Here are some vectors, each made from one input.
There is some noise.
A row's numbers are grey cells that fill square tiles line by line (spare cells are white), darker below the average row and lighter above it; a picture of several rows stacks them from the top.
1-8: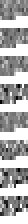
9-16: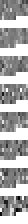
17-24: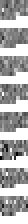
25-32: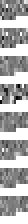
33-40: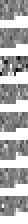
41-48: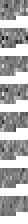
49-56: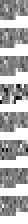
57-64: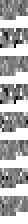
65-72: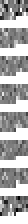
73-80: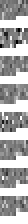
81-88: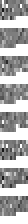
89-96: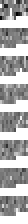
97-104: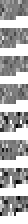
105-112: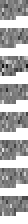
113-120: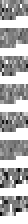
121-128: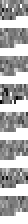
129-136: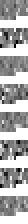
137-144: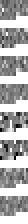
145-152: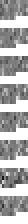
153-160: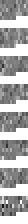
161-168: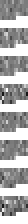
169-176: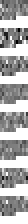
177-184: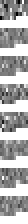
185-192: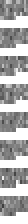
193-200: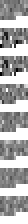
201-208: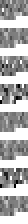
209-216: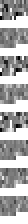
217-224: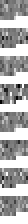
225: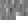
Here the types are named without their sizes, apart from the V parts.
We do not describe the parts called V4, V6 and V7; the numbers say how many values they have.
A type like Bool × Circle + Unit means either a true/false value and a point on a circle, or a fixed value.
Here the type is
(Bool × Bool × Bool × V6 + V4) × Label × Line + V7.
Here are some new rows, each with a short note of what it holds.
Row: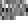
a label, a point on a line and a value of V4
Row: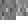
a label, a point on a line, three true/false values and a value of V6
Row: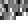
a value of V7
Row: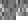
a label, a point on a line, three true/false values and a value of V6
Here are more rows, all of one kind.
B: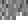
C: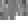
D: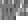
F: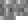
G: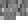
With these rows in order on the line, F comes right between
D and G.
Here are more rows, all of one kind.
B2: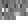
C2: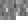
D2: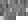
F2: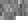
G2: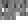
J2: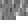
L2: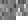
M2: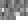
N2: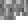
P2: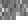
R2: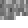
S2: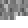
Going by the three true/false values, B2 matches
P2 and R2.
